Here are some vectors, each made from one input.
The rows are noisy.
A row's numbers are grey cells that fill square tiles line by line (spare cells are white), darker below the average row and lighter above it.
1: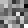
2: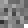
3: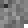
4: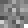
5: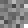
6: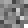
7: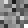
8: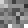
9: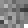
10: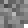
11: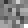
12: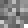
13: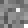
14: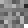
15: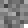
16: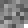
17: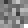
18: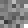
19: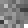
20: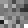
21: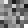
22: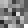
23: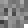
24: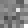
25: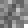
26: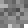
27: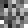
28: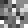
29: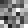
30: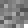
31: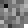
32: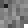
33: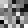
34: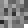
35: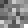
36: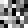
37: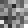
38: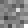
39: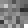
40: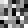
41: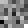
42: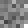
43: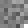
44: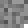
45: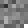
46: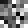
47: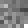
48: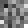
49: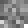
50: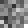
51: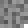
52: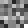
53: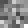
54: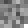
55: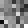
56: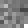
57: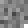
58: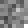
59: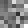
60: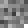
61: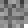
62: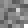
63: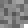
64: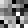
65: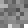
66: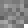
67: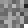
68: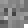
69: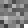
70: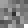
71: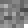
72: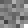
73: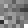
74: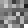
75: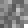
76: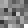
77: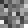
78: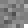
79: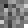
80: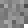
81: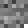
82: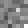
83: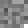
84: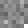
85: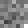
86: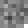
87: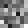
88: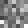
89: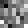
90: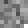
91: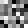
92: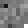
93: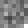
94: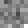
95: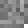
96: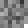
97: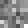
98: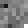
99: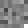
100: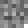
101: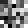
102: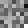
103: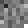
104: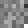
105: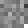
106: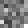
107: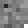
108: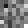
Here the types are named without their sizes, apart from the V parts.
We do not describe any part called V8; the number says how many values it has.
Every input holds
a point on a line and a value of V8, together with either a fixed value, or a node of a tree.
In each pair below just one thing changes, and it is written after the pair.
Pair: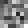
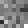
the place on the line
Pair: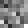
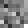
the place on the line
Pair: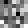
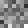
the place on the line
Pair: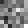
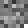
the value of V8
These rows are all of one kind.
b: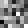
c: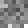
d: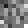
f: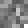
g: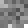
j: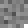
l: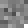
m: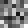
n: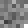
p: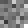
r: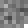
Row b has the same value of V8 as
j, l, n and p.
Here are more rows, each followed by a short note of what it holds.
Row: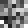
a point on a line and a value of V8
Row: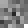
a point on a line and a value of V8
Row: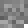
a point on a line and a value of V8
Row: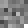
a point on a line and a value of V8
